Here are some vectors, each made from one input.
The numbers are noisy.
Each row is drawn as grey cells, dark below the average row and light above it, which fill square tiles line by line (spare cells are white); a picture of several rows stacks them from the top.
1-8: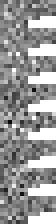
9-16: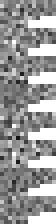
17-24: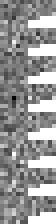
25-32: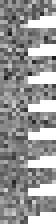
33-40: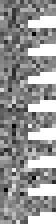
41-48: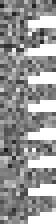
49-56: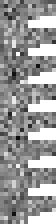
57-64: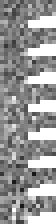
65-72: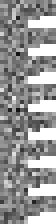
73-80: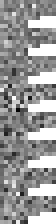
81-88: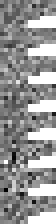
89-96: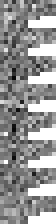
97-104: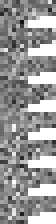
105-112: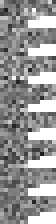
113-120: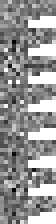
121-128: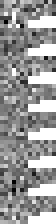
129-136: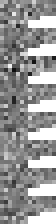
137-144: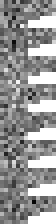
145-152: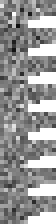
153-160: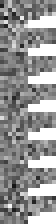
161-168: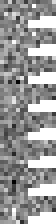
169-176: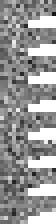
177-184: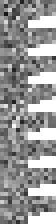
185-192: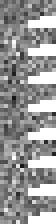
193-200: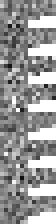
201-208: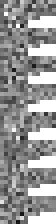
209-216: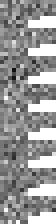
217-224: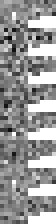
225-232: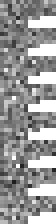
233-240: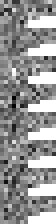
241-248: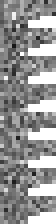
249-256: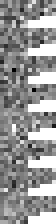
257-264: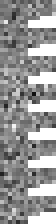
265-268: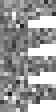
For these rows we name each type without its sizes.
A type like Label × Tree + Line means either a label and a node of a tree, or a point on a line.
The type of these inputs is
Bool × Bool × Bool + List(Line).
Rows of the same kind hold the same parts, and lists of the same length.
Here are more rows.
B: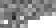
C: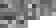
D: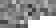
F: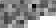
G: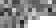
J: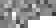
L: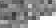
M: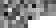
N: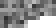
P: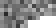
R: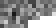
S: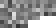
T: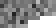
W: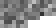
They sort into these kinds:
B, C, F, L, M, N, P, R, T, W
D, S
G
J

